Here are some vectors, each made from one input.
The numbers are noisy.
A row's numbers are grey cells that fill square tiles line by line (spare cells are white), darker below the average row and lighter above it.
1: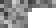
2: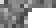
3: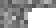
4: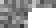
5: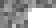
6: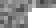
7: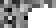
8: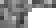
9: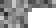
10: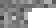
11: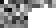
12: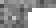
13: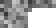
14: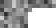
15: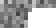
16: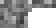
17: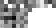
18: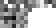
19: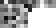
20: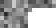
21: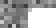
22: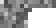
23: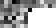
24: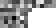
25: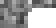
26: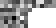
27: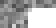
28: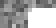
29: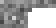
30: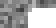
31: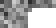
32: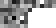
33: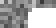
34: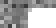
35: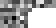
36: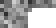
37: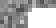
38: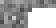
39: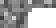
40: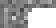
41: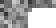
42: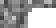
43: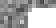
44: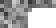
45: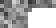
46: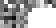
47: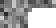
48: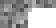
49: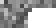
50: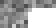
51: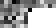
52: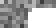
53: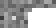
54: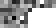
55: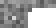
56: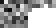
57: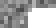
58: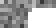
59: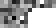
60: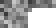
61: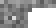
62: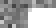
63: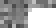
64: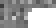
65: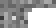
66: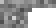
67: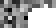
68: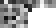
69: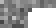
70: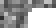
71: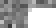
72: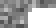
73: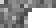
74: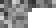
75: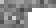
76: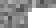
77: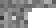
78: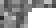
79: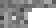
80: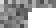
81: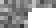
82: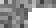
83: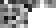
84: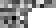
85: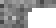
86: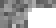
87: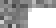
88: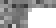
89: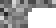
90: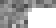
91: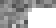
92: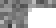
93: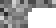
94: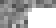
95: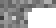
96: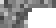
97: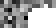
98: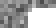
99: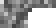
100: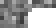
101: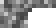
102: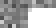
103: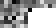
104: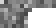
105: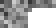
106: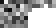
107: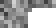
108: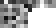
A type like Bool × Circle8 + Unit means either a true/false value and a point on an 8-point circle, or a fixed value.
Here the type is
(Bool × Bool × Bool + Unit) × Line5 + Tree7.
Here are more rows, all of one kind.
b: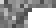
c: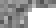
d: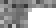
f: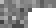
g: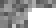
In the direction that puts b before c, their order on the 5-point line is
f, g, b, c, d.
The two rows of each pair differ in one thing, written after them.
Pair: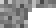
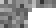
the place on the 5-point line
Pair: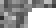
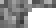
the place on the 5-point line
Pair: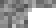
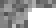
the place on the 5-point line
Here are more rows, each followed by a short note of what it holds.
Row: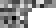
a node of a 7-node tree
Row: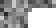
a point on a 5-point line
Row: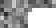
a point on a 5-point line
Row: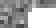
a point on a 5-point line and three true/false values
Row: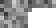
a point on a 5-point line
